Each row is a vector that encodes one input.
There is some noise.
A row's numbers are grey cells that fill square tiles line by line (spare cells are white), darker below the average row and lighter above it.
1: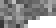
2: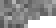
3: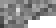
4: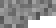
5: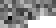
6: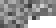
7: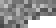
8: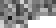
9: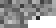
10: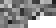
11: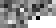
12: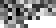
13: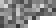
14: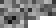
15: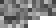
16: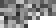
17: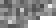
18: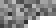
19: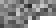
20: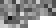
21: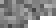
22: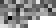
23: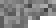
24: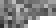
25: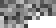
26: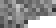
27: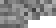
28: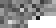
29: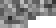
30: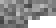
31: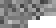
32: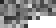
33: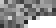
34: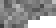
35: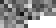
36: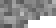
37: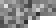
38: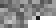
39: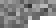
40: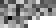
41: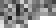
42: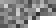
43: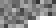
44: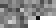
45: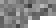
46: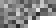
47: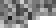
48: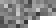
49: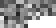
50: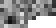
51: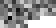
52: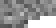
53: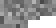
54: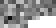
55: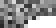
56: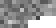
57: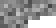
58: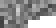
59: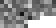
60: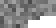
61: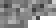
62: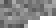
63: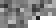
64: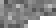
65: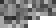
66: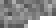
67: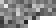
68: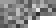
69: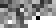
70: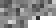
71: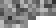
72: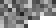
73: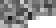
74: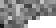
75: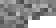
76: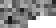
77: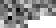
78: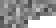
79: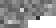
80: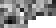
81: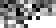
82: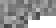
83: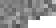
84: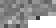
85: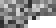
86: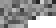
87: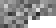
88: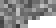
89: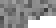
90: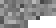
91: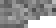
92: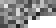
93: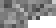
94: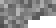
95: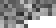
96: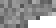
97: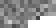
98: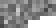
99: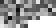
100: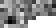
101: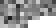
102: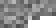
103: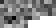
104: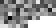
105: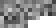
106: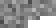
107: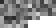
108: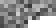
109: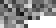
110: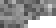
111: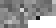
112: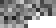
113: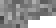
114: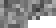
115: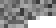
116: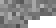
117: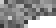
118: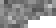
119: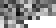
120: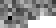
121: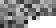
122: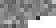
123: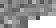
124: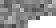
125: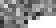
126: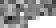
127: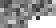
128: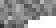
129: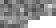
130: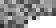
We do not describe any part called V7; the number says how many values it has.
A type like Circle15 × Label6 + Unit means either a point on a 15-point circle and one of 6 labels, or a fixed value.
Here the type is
Bool × Bool × Bool + (Tree8 + Unit) × V7.
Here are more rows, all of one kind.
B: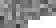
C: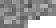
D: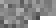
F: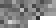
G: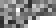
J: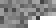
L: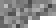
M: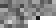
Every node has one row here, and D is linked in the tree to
J.
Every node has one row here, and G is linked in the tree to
M.
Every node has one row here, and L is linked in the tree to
B and C.
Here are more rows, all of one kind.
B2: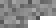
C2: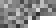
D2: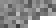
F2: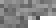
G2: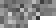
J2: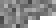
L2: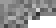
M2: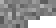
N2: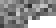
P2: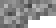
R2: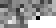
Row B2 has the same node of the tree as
F2 and M2.
